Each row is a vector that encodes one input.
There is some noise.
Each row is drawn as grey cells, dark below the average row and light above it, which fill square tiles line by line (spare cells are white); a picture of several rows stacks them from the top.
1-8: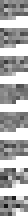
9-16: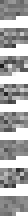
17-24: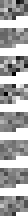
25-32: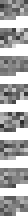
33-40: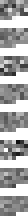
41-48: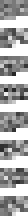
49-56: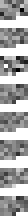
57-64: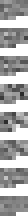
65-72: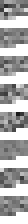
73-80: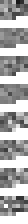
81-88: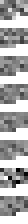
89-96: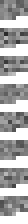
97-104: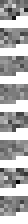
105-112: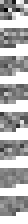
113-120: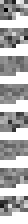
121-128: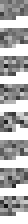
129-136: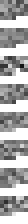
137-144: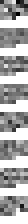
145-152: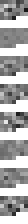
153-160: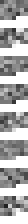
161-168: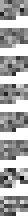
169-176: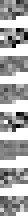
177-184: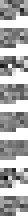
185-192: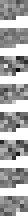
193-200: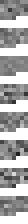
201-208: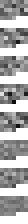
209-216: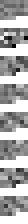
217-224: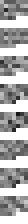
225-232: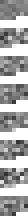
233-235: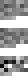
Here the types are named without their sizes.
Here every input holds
either a label, or a point on each of two lines.
